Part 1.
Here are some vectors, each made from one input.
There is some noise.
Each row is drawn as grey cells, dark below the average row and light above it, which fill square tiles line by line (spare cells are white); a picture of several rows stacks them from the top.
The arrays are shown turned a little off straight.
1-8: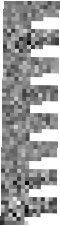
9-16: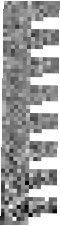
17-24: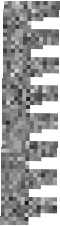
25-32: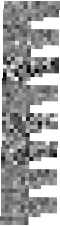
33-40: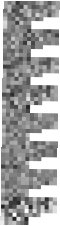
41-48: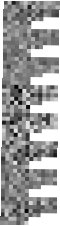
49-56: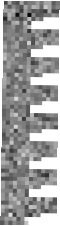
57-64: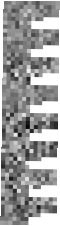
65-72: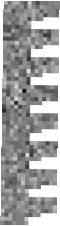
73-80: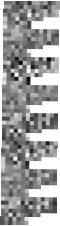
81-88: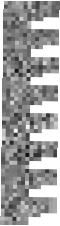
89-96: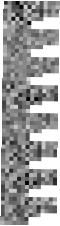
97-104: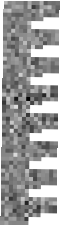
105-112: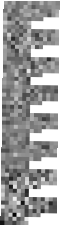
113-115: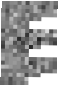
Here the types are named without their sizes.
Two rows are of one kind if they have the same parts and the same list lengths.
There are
2 kinds of row.
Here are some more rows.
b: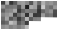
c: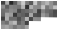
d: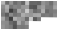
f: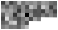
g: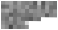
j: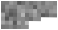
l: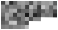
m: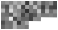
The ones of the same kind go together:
b, c, f, l
d, g, j, m

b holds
a point on a line.
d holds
a point on a circle and a true/false value.
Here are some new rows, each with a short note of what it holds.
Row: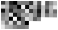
a point on a line
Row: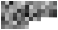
a point on a line
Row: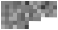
a point on a circle and a true/false value
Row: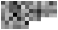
a point on a line
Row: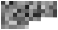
a point on a line
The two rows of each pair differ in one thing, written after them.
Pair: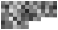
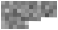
the true/false value
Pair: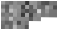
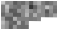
the true/false value
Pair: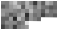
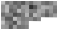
the place on the circle
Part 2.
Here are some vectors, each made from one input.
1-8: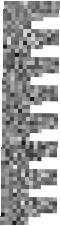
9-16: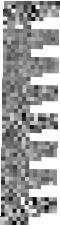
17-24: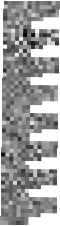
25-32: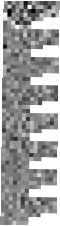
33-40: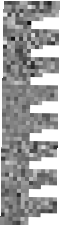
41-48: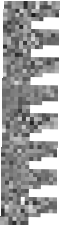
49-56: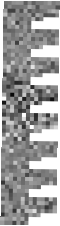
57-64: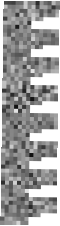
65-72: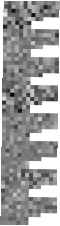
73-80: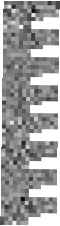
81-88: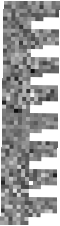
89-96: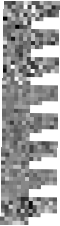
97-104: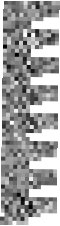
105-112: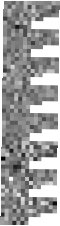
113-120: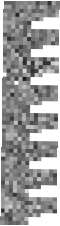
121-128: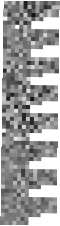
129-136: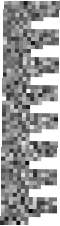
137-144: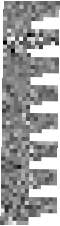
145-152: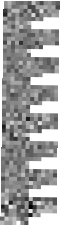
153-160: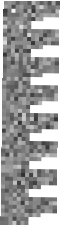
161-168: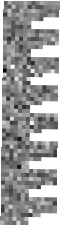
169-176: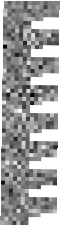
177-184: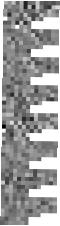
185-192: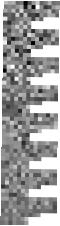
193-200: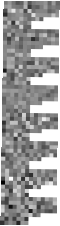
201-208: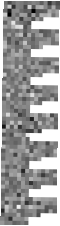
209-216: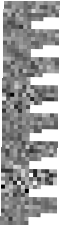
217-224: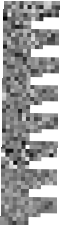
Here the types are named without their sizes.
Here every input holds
either a point on a circle, or a fixed value, or a label and a true/false value.
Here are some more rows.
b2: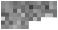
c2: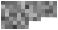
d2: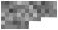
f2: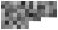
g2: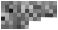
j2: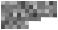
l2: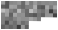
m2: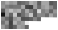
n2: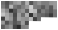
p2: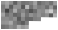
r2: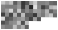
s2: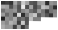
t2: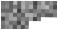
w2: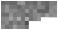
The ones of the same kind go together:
b2, c2, d2, l2, n2, r2, w2
f2, s2
g2, j2, m2, p2, t2

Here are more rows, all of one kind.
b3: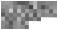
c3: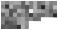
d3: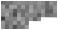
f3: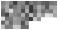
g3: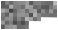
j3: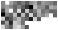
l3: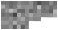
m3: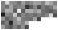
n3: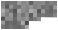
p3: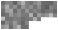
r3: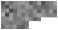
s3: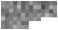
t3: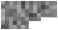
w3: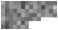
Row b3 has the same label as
g3, r3, t3 and w3.
